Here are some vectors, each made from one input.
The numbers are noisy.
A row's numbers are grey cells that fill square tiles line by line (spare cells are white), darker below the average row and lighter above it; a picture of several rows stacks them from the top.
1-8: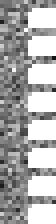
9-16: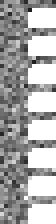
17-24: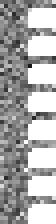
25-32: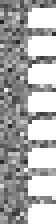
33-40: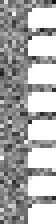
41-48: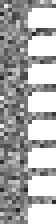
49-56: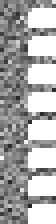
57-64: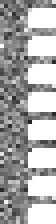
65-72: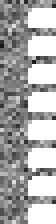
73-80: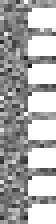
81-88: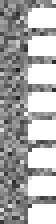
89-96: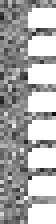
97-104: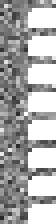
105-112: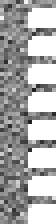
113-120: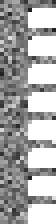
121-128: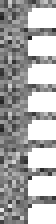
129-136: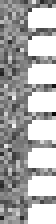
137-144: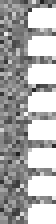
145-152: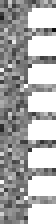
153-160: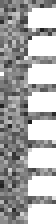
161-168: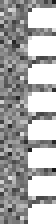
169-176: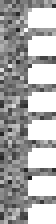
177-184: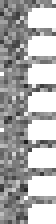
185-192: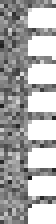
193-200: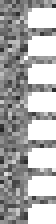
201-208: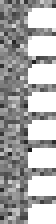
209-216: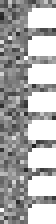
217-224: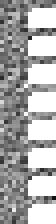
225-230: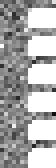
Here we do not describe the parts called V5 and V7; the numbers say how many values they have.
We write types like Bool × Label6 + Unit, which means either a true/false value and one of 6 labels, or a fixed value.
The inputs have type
Bool × V5 + Tree11 + V7.
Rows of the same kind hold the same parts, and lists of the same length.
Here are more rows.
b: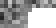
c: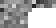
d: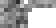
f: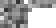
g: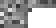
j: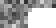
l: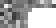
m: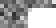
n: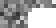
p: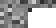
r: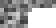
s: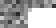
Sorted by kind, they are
b, j, l, m, n, s
c, g, p
d, f, r

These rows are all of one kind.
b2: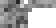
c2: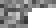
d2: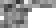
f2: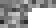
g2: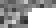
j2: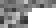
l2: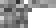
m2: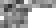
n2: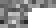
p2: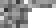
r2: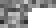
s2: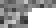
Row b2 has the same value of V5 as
g2, j2 and s2.
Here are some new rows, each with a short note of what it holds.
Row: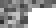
a true/false value and a value of V5
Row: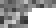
a true/false value and a value of V5
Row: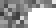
a value of V7
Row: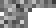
a node of an 11-node tree
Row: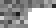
a value of V7
